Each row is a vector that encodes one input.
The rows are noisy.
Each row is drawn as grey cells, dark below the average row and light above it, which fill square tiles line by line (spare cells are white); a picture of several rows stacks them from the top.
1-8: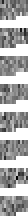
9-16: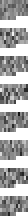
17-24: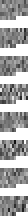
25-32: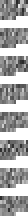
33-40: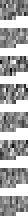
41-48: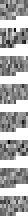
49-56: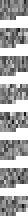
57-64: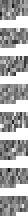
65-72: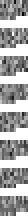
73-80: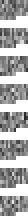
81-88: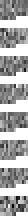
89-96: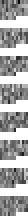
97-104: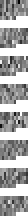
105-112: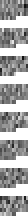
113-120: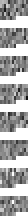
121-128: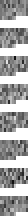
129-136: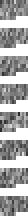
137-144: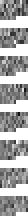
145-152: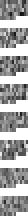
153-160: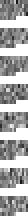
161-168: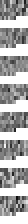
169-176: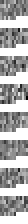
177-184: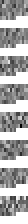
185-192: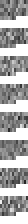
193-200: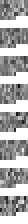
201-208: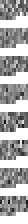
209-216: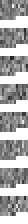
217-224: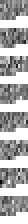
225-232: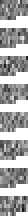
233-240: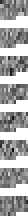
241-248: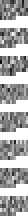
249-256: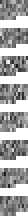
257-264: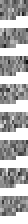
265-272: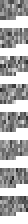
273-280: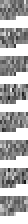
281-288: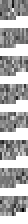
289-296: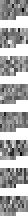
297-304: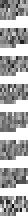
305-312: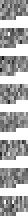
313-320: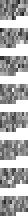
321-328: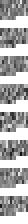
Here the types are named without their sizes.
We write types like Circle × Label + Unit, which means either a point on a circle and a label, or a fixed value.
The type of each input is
(Bool × Bool × Bool + Unit) × (Circle + Unit) × Line.
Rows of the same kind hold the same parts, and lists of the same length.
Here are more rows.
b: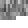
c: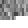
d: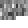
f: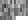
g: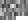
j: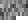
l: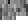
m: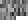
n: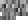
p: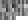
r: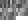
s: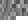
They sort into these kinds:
b, l, r
c, d
f, g, n
j, m, p, s

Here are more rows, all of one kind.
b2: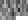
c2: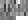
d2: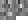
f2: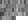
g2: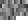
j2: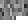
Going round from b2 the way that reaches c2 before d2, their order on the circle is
b2, f2, j2, c2, d2, g2.
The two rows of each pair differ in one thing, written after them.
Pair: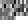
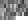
the place on the line
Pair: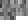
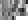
the place on the circle
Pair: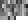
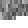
one of the three true/false values
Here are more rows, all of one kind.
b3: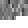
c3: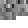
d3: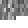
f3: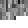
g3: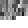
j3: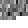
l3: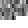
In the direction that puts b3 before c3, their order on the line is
l3, g3, b3, c3, f3, d3, j3.
